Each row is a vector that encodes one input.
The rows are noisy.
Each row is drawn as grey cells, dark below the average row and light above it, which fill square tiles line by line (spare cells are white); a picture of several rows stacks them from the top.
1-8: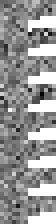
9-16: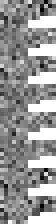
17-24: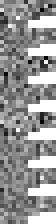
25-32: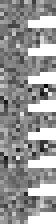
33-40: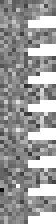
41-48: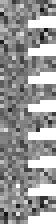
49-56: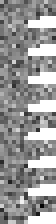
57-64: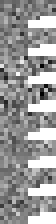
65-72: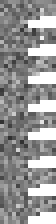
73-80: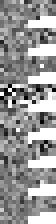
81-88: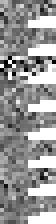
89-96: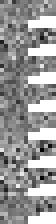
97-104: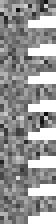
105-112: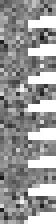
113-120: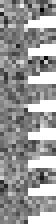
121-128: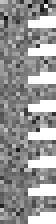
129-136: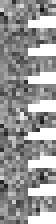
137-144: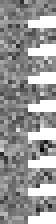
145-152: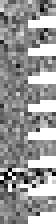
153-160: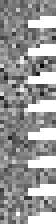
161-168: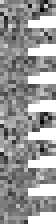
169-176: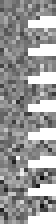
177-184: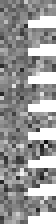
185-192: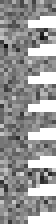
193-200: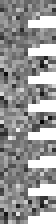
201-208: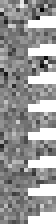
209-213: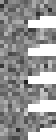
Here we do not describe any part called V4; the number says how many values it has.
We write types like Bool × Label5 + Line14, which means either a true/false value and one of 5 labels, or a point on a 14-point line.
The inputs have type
List2(Label5 × (Line7 + V4)).
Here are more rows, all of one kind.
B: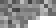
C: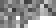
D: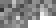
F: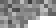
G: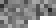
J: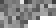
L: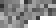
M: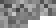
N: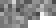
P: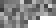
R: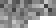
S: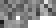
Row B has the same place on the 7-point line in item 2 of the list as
D, N and R.
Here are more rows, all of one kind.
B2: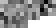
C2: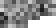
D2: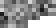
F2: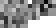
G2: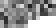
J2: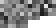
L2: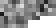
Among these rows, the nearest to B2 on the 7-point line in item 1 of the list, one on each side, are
J2 and L2.
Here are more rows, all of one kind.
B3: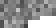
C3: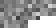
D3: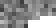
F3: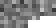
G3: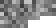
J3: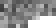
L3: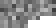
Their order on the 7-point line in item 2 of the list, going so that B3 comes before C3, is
F3, J3, D3, B3, C3, L3, G3.
